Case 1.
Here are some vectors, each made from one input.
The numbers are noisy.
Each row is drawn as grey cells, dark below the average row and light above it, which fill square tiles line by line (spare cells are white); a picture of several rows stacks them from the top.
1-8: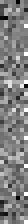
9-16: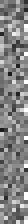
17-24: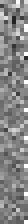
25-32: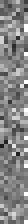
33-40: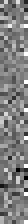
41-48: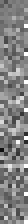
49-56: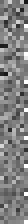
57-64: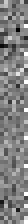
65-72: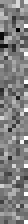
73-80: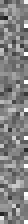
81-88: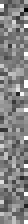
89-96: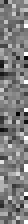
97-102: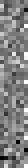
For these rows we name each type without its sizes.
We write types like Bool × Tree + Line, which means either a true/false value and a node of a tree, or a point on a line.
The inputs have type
Tree + Unit.
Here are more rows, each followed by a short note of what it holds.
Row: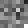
a node of a tree
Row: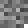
a node of a tree
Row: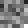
a node of a tree
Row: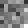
a node of a tree
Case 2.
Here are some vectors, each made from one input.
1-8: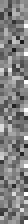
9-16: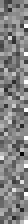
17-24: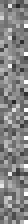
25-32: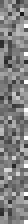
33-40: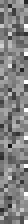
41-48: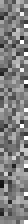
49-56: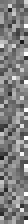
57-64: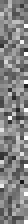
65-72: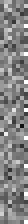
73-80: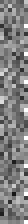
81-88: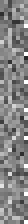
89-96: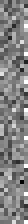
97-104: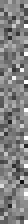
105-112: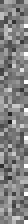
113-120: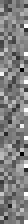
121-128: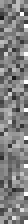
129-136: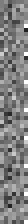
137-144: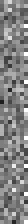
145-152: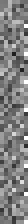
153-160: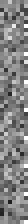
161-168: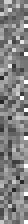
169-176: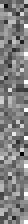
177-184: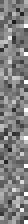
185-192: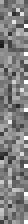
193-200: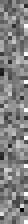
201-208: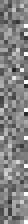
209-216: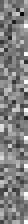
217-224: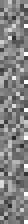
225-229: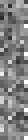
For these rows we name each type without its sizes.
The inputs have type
Bool × Bool × Bool × Bool.
